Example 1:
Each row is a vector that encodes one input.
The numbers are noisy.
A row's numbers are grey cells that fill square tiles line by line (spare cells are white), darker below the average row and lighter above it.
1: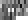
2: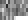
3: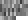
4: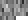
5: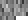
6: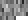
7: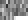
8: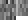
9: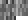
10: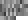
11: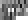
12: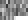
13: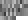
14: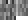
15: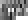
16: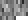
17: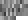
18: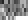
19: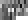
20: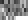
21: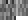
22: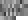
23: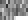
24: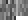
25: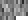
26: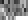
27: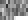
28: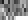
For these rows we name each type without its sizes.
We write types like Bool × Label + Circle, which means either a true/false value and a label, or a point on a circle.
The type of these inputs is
Line.
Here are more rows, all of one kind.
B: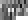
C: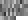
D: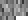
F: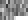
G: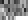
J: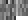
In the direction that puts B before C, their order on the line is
B, J, D, C, F, G.
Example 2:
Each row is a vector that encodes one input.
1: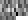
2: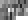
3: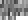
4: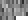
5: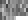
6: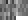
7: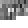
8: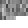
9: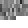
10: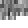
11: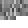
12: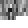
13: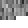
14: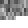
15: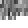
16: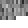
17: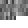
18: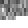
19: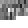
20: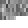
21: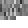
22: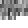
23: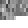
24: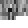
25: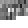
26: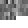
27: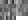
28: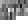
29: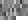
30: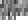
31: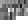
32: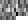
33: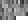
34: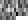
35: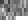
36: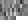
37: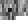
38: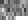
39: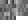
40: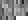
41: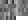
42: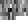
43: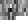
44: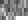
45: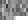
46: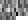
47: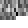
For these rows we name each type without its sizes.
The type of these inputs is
Line.
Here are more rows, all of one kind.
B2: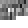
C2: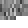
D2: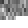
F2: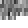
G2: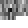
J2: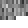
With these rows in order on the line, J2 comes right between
B2 and C2.
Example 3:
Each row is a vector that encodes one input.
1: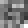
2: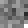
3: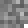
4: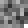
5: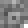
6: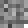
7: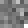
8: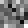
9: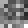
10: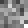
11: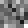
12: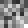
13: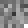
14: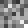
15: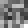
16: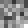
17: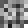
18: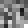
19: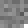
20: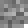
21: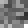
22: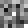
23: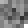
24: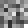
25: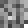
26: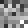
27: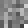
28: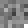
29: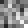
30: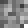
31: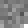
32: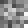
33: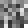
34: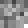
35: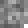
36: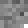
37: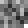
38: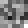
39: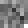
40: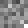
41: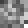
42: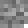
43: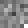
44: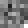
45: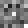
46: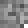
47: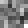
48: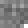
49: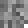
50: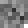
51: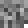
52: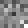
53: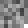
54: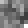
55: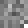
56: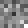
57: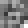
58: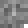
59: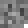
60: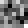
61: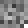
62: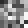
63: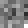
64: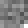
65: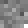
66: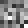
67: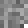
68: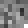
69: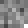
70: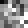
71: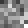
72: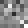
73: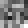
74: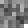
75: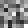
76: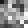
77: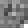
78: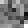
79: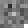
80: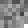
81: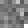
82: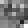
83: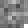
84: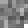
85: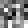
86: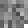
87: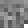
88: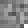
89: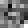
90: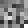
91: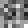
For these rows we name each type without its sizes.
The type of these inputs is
Tree.
